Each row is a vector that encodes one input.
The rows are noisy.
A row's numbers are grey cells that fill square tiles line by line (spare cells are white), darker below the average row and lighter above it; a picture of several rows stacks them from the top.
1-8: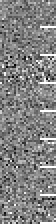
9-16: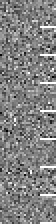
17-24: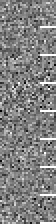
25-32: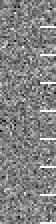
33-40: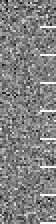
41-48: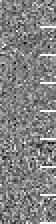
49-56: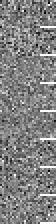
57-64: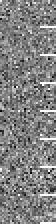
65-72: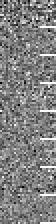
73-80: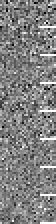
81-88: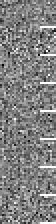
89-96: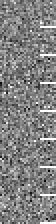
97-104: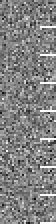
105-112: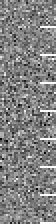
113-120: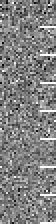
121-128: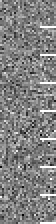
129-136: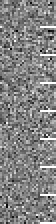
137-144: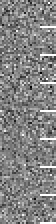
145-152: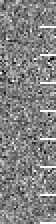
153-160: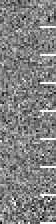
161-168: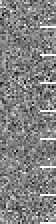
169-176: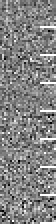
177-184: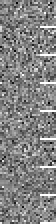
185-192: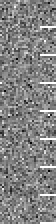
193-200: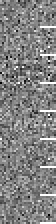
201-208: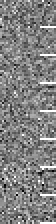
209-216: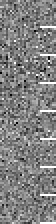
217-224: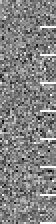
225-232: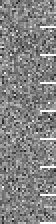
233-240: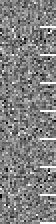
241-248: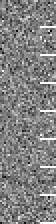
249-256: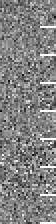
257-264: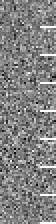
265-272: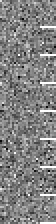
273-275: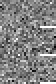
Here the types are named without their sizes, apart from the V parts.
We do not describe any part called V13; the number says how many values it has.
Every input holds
a point on a circle, together with either a point on a circle and a value of V13, or a point on a line.
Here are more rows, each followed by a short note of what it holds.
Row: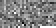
a point on a circle and a point on a line
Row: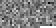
a point on a circle and a point on a line
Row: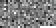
a point on a circle and a point on a line
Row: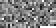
a point on each of two circles and a value of V13
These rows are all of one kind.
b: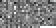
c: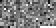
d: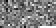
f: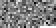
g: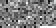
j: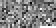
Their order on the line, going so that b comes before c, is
f, b, j, g, d, c.
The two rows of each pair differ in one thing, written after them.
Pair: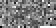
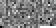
the place on the line
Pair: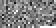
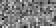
the place on the circle
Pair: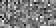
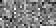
the place on the circle
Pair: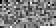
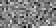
the place on the circle
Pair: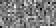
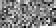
the place on the circle
